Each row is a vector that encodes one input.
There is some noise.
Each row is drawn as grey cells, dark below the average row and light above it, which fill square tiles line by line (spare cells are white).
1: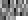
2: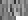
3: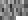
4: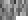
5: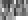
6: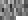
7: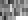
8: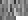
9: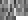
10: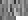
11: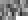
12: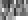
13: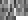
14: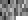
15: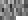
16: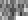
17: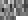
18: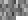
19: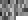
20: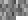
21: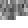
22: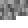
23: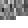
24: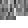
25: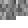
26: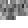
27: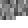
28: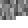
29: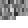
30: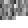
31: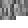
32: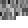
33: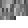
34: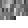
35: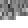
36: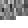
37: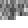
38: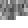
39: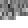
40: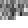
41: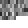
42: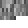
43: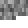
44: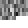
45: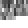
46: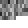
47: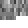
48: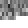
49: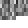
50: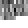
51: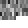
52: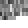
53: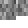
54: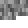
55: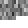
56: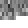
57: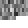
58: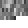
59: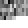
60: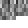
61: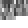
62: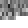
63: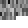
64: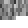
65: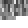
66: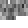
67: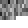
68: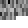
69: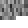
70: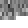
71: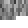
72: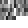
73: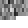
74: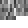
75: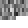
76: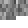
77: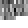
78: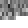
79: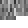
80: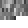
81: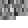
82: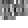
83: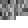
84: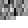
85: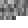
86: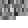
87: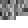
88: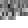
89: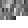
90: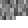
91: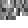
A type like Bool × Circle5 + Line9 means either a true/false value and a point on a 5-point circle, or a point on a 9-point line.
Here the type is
Bool × Circle8.
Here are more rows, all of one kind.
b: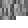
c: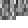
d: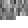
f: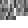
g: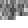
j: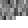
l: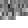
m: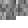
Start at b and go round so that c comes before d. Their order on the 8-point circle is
b, f, j, c, l, g, m, d.
